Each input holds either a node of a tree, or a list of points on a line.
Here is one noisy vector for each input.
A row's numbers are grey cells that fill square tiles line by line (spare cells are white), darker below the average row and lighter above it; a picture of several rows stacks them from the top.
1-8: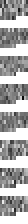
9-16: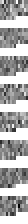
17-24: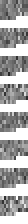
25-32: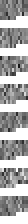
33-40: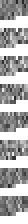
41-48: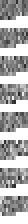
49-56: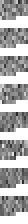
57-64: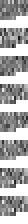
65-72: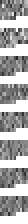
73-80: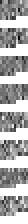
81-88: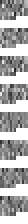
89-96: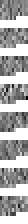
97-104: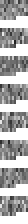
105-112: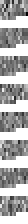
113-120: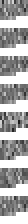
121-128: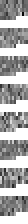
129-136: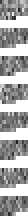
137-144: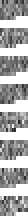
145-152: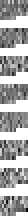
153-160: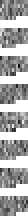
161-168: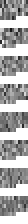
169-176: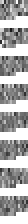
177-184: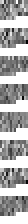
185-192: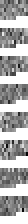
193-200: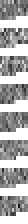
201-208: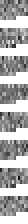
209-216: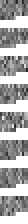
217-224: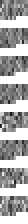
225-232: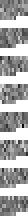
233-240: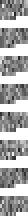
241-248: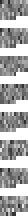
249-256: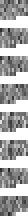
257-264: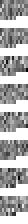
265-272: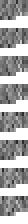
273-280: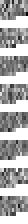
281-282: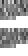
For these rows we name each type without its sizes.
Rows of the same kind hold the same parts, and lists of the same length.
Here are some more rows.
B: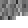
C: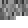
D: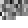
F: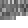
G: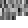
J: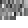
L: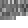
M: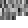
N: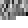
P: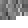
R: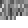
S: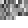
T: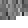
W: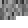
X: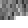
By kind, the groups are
B, C, P, T, W, X
D, J, N, R, S
F, L
G, M

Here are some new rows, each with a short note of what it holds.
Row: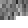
a list of two items
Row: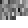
a node of a tree
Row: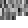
the empty list
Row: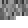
a list of two items
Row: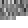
a list of one item
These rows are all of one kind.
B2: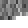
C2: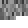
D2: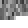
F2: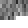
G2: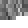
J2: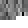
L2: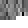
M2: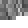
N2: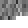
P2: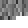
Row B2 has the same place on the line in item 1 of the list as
N2 and P2.
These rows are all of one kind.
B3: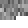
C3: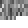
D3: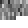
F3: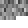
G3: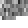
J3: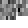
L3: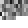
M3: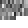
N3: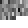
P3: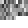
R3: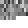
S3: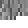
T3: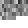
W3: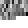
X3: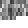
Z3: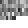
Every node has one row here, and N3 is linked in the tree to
D3, J3 and Z3.
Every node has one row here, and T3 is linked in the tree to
F3, G3 and L3.
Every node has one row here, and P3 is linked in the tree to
R3.
